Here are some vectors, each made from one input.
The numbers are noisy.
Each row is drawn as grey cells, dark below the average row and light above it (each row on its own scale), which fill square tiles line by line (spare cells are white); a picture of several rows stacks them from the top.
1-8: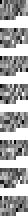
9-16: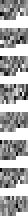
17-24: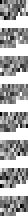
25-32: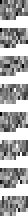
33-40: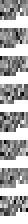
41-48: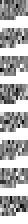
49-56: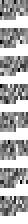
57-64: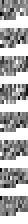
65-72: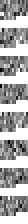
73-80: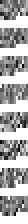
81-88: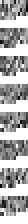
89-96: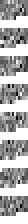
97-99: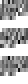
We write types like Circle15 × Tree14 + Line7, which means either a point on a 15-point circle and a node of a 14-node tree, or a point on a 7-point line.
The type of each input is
Label10 × Label10.
